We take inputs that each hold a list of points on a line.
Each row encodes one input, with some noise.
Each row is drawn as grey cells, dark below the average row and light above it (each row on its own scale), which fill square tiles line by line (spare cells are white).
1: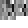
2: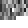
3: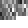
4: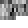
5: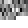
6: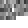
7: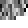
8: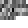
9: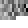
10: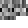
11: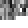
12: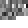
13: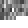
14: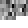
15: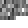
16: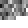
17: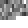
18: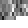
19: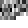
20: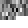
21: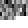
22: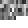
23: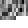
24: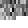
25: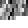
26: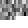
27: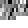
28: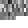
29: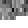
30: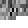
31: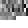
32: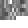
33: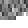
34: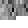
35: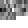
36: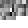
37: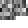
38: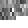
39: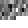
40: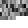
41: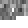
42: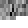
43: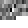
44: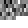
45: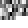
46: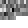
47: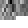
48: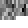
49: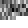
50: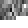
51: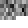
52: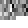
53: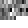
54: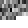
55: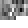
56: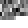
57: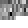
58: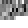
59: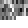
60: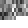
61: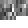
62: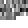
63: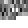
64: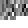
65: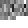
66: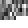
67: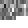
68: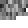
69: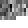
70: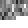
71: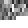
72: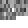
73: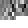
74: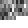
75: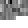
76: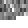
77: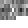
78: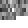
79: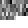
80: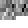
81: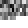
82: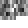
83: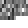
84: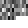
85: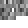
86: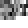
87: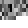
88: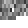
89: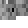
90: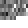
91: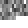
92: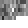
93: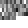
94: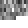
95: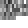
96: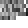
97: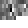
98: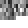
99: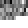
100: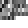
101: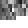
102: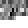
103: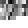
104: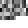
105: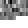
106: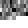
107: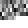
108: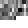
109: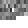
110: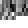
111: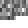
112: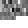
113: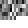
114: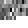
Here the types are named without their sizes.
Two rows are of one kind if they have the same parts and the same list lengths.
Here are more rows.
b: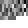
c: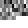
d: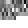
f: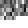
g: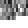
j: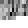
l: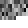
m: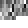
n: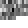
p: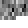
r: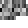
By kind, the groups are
b, d, l
c, f, g, j, m, n, p
r

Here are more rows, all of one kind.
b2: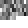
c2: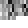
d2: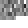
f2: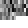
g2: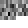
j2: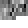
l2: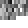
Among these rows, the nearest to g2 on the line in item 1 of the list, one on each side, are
b2 and l2.
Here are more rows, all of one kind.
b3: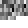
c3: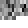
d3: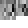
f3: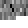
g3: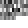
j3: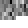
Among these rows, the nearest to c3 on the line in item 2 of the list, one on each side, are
b3 and g3.
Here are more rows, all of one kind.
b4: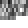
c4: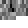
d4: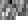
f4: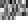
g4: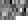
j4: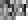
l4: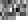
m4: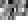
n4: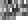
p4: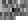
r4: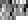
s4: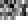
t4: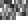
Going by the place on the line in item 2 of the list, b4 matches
j4 and m4.
